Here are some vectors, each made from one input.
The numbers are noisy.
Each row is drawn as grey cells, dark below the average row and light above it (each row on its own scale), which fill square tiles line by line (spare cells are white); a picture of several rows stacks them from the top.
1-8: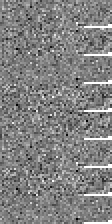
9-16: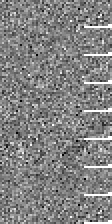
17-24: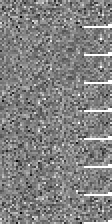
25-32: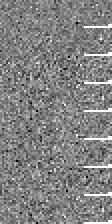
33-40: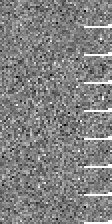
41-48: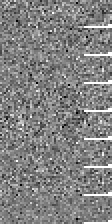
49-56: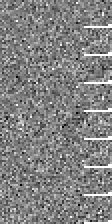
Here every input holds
either one of 7 labels, or three true/false values.
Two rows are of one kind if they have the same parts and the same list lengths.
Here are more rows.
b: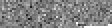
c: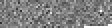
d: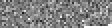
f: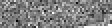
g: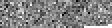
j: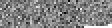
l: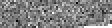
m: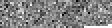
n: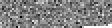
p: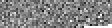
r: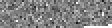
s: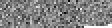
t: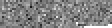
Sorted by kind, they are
b, f, l, n, r, t
c, d, g, j, m, p, s

